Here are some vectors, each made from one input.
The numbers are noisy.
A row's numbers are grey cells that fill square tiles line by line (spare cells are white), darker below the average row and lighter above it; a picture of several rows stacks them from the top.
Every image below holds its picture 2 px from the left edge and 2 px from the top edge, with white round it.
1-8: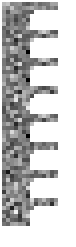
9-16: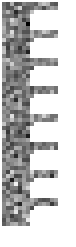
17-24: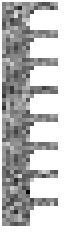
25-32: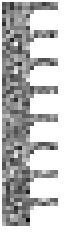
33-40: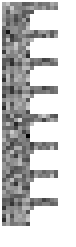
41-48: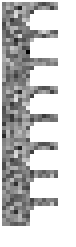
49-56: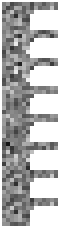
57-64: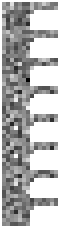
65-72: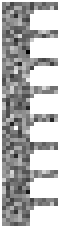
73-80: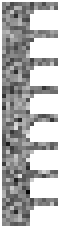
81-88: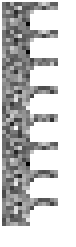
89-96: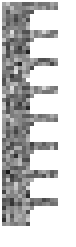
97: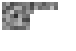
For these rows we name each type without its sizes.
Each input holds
three true/false values.
